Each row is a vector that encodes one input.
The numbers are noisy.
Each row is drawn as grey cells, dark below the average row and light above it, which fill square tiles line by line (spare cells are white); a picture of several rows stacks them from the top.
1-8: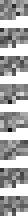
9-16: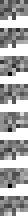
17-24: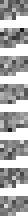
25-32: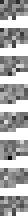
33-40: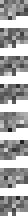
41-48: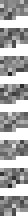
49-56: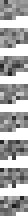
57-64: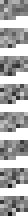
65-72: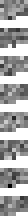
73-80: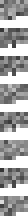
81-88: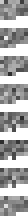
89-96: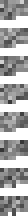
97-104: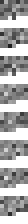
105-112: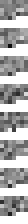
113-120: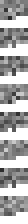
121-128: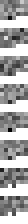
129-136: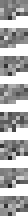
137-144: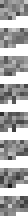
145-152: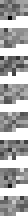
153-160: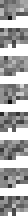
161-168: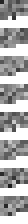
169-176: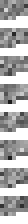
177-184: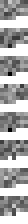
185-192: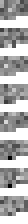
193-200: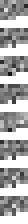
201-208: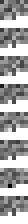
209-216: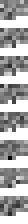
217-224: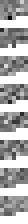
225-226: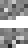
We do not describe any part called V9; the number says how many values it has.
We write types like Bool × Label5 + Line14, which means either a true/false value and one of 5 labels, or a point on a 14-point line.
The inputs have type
Bool × V9 + Circle8.
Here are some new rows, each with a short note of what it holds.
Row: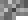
a true/false value and a value of V9
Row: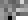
a true/false value and a value of V9
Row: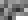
a true/false value and a value of V9
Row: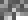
a point on an 8-point circle
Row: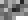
a true/false value and a value of V9
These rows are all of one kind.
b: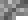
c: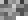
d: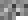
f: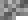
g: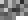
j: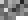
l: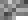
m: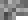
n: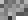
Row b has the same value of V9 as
f, l and m.
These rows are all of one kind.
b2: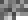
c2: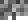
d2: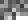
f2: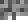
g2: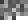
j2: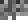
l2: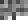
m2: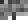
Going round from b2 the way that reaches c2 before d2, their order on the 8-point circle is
b2, f2, c2, j2, m2, l2, g2, d2.
